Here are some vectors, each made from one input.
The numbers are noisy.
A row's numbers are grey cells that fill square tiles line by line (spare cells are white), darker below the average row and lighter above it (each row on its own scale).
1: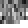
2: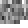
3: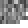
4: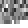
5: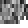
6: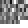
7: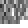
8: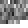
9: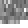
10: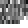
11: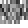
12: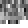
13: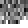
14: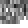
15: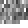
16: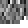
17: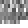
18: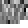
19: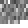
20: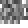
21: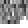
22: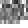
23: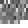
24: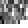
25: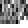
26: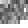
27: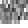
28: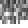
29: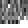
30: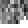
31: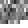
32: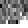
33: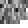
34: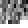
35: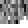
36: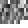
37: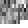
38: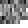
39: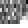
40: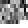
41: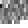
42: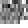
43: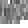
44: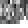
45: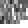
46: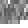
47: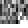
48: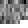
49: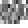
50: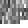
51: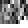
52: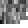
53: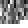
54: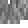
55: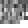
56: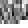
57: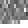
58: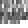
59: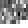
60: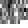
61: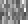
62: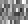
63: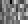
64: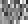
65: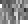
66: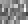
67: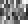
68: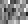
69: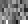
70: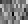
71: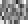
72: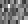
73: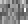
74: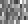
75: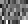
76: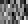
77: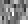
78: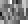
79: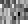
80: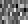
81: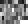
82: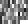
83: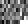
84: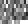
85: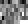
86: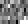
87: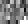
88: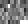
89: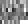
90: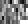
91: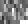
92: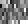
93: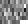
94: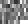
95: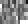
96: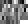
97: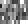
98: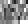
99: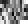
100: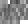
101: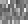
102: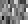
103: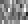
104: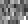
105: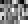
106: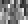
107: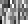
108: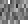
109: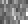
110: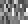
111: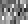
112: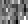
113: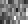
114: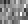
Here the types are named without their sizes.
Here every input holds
either a point on a circle and a true/false value, or a point on a line.
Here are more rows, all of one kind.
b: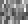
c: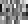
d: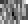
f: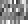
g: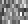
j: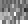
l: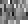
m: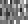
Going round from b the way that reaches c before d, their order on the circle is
b, c, j, l, m, d, f, g.
